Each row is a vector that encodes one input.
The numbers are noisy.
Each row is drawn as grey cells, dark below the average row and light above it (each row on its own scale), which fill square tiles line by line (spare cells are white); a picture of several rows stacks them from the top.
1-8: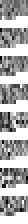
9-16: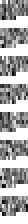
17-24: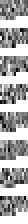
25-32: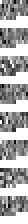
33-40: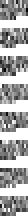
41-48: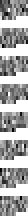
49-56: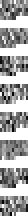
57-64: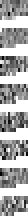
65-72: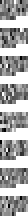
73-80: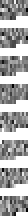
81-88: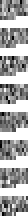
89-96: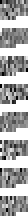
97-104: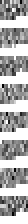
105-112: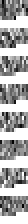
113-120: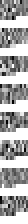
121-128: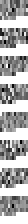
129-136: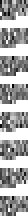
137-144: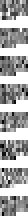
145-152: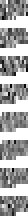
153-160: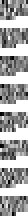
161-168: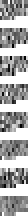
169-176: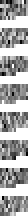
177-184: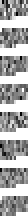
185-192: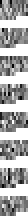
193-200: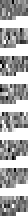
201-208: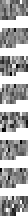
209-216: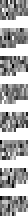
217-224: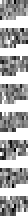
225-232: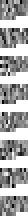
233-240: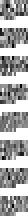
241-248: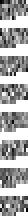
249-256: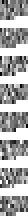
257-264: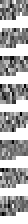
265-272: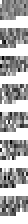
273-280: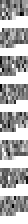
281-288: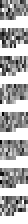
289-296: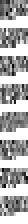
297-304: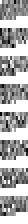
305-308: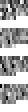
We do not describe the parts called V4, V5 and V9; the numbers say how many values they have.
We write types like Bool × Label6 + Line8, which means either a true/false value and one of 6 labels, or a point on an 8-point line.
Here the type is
(Line6 + V5) × V4 + (Line8 + V9) × Tree10.
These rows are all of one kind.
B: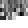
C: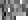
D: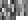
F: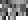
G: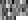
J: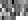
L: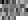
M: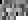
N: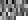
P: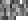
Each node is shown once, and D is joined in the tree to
J.
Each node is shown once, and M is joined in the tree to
F, G, J, N and P.
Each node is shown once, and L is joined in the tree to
F.
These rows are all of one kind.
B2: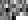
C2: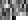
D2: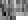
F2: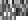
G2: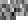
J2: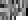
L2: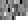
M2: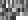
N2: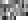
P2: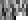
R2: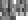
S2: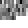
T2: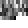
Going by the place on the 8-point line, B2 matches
C2, L2 and M2.
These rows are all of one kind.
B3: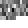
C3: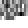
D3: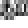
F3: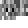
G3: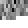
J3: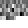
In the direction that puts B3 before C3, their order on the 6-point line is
D3, F3, G3, B3, J3, C3.
